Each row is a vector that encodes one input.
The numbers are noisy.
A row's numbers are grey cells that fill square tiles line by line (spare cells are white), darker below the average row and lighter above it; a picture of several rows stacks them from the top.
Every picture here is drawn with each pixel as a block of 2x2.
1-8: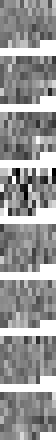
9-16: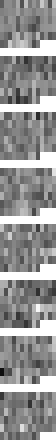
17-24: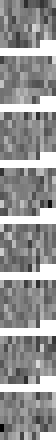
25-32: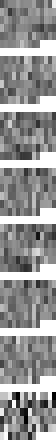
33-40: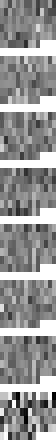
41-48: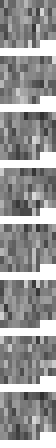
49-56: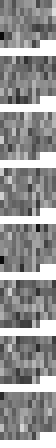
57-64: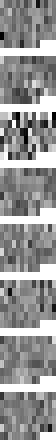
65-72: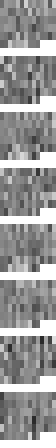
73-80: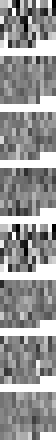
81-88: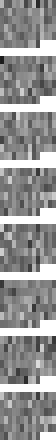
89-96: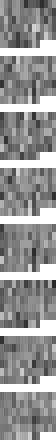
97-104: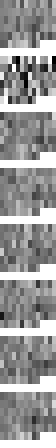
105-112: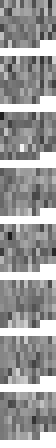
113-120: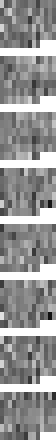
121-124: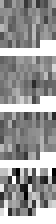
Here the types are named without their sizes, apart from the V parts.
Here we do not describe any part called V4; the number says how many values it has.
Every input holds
a list of items, each a label and a value of V4.
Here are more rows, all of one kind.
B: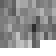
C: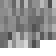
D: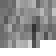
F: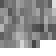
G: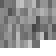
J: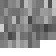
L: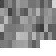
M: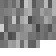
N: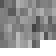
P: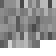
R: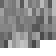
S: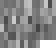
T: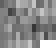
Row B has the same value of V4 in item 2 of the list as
C, D and F.
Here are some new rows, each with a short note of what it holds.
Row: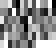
the empty list
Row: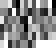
the empty list
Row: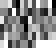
the empty list
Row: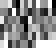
the empty list
